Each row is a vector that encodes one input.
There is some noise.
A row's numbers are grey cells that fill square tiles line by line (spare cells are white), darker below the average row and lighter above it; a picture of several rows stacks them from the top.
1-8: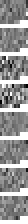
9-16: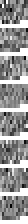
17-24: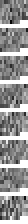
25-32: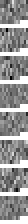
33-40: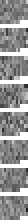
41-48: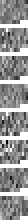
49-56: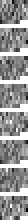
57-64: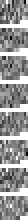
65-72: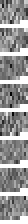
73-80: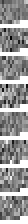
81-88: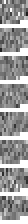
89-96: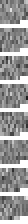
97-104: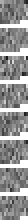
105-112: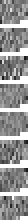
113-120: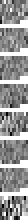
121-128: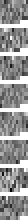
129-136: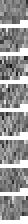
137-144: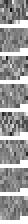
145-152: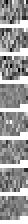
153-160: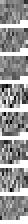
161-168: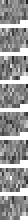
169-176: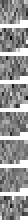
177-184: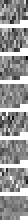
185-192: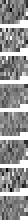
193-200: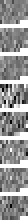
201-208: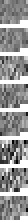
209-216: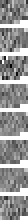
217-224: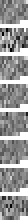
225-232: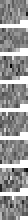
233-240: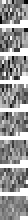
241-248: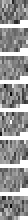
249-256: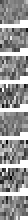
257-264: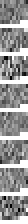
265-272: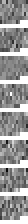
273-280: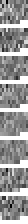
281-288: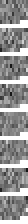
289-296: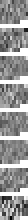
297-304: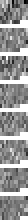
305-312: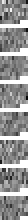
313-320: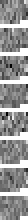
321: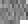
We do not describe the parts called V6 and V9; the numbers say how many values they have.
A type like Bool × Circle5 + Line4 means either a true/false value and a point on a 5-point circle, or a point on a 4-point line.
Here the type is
(Bool × Bool × Bool + Unit) × (Tree7 + V6 × V9).
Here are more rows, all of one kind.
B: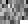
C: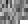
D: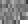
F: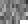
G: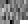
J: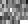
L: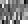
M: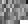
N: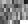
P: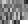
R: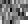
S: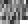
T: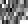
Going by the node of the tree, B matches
D, L and P.
